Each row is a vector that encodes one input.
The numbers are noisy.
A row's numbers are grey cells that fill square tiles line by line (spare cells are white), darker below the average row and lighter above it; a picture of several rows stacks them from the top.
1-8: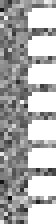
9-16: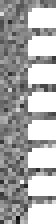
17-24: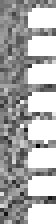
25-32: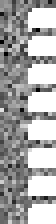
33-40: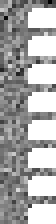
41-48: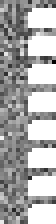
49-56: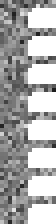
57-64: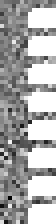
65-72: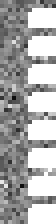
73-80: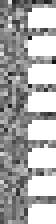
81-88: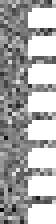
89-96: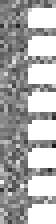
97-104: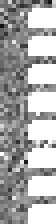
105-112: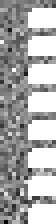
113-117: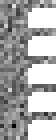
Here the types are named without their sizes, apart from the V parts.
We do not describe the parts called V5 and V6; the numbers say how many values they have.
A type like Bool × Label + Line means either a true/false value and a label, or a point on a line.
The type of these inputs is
(Bool × Bool × Bool + V5) × Line + V6.
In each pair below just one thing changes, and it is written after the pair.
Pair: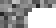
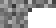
the value of V5
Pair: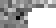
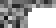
the place on the line
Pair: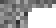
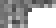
the place on the line
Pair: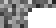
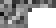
the place on the line
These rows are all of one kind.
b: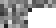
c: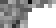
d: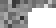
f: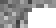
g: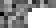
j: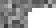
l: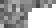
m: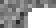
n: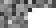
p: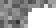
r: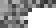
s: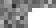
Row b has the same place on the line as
c and m.
